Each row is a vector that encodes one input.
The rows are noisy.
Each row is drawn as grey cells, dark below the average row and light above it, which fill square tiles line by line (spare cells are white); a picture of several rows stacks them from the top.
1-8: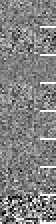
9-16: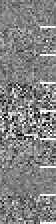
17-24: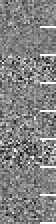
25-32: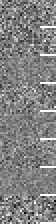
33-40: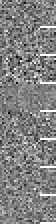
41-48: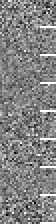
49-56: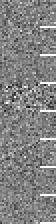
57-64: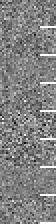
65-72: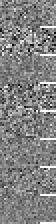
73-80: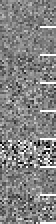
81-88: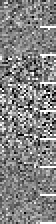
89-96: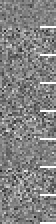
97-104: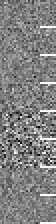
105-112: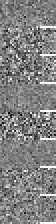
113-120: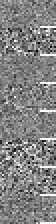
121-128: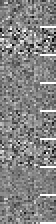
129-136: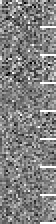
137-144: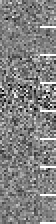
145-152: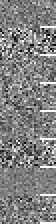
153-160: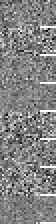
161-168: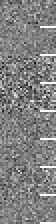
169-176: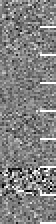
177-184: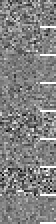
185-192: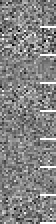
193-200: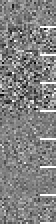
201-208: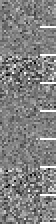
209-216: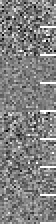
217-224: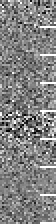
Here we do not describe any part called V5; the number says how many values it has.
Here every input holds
either a point on a 4-point line, a point on a 6-point line and three true/false values, or a value of V5.
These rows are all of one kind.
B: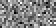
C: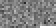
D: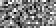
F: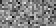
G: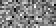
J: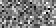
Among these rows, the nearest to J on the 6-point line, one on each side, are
B and G.
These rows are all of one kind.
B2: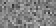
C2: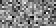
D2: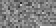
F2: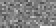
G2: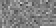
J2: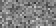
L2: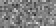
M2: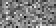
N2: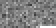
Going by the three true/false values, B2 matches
D2, F2 and L2.
